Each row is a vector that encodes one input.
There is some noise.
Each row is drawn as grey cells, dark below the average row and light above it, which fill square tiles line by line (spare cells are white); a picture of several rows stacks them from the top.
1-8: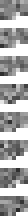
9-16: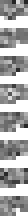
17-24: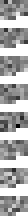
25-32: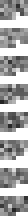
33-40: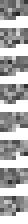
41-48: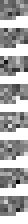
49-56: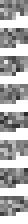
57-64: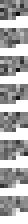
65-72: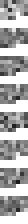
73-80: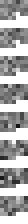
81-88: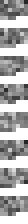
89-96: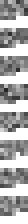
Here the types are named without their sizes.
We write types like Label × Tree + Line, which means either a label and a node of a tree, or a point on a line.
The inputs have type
Bool × Bool × Bool + Circle.
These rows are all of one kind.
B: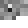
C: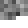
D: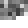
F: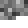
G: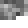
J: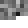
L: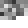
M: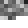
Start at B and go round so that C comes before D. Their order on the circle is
B, L, G, J, F, M, C, D.
